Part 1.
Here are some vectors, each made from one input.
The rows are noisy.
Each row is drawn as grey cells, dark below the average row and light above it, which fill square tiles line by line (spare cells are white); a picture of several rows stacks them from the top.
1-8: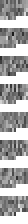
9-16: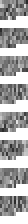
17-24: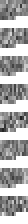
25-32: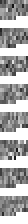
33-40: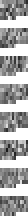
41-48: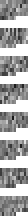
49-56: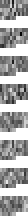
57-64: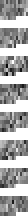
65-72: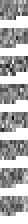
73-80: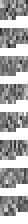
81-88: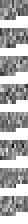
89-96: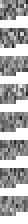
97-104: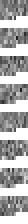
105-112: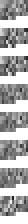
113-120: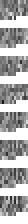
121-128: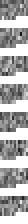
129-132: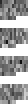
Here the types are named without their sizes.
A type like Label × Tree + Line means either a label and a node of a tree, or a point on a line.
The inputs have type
Line.
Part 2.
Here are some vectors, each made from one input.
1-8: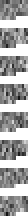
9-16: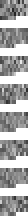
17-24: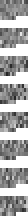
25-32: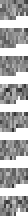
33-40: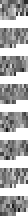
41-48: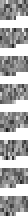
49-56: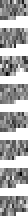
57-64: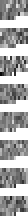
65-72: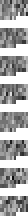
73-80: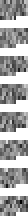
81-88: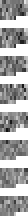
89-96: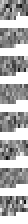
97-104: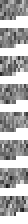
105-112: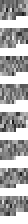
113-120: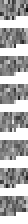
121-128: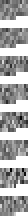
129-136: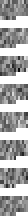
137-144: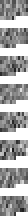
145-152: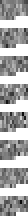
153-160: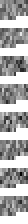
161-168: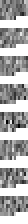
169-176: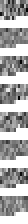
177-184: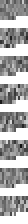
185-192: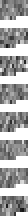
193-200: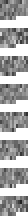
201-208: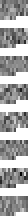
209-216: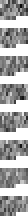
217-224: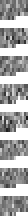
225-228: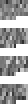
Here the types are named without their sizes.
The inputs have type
Line × Line.
